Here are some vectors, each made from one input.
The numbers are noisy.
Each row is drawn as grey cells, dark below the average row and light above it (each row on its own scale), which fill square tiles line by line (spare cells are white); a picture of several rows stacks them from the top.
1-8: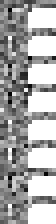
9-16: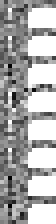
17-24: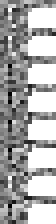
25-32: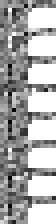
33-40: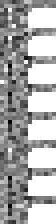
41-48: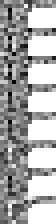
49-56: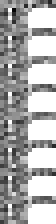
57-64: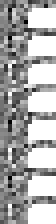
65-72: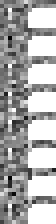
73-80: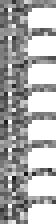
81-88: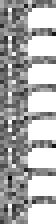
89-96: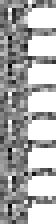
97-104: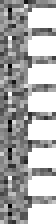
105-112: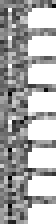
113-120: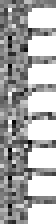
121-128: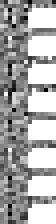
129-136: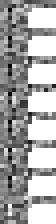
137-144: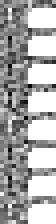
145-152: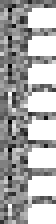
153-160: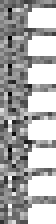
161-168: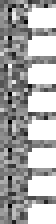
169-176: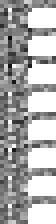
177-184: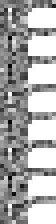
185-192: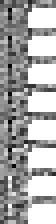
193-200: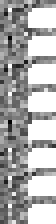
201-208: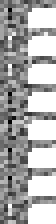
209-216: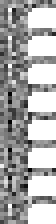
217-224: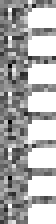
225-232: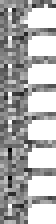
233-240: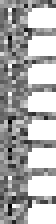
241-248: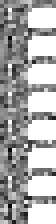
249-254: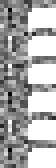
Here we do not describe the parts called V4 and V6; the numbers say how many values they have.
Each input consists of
a true/false value and a value of V4, together with either a point on a 10-point line, or a value of V6.
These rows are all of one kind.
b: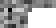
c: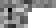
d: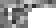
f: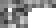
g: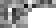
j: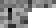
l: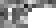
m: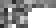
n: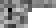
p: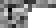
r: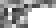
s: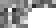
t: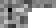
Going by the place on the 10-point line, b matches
c, d, j and l.
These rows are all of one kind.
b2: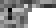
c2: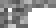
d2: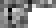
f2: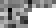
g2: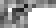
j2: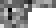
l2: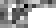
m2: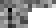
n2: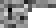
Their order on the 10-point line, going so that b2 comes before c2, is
b2, j2, d2, c2, n2, f2, l2, m2, g2.
